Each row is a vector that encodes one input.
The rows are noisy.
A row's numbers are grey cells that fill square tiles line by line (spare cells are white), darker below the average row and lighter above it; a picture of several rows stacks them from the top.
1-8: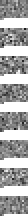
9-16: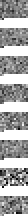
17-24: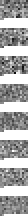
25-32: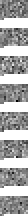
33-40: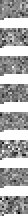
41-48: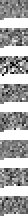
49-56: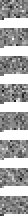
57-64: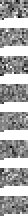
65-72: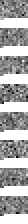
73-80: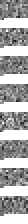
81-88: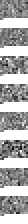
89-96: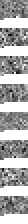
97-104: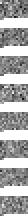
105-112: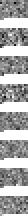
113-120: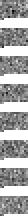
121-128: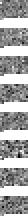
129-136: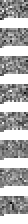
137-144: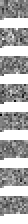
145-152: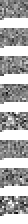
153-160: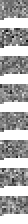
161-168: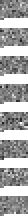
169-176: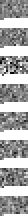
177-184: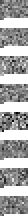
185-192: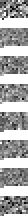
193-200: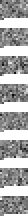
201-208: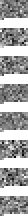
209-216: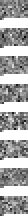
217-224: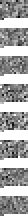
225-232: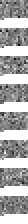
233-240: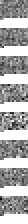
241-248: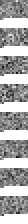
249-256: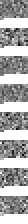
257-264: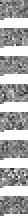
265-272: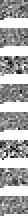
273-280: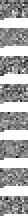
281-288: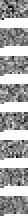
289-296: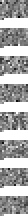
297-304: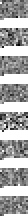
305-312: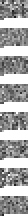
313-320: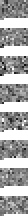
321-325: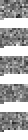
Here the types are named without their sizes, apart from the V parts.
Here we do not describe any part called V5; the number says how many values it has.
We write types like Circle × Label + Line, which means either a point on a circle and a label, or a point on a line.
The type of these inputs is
List(Label × V5).
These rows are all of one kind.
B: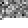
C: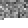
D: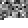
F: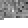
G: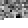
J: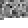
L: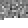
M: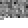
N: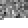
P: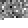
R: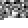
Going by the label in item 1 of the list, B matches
C, G, N and R.
